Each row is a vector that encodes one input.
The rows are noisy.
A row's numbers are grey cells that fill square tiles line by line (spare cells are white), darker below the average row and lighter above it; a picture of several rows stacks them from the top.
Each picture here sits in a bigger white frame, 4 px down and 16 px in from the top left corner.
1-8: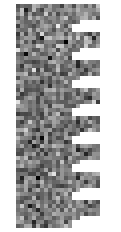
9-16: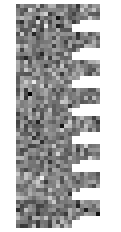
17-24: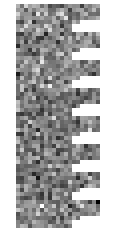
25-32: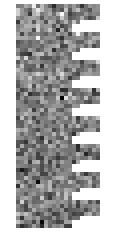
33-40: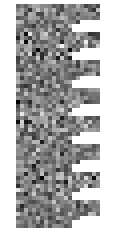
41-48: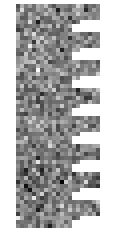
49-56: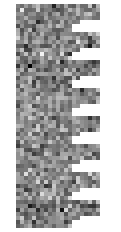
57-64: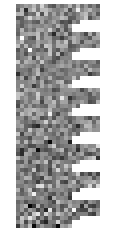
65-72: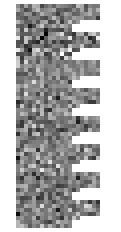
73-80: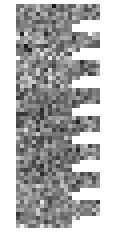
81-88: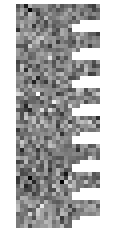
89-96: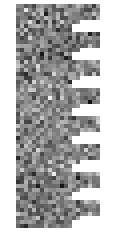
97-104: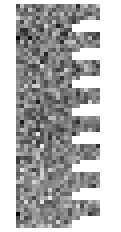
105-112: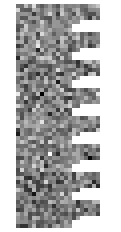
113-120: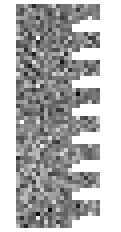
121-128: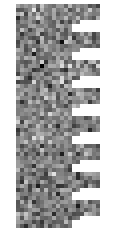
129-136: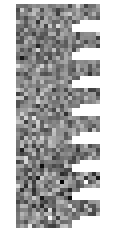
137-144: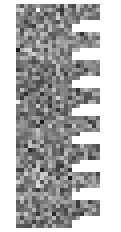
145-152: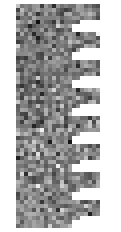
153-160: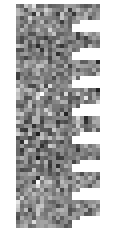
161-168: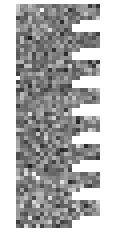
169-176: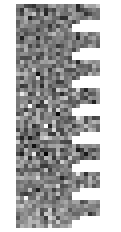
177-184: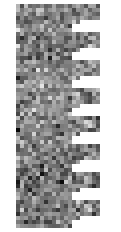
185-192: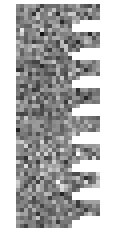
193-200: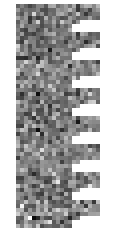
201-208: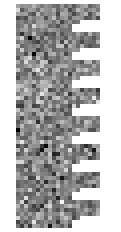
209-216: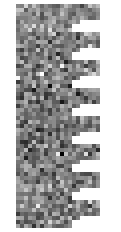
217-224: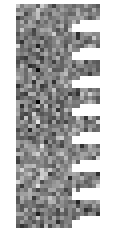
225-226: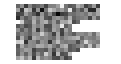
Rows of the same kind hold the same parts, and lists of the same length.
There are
3 kinds of row.
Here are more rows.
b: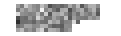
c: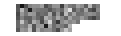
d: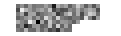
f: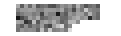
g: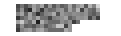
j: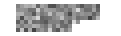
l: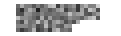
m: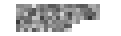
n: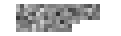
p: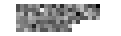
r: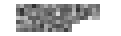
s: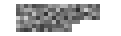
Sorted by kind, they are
b, f, j, m, n
c, d, g, p
l, r, s

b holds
a point on a 10-point circle and four true/false values.
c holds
a point on a 10-point circle, a node of a 7-node tree and four true/false values.
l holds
four true/false values.
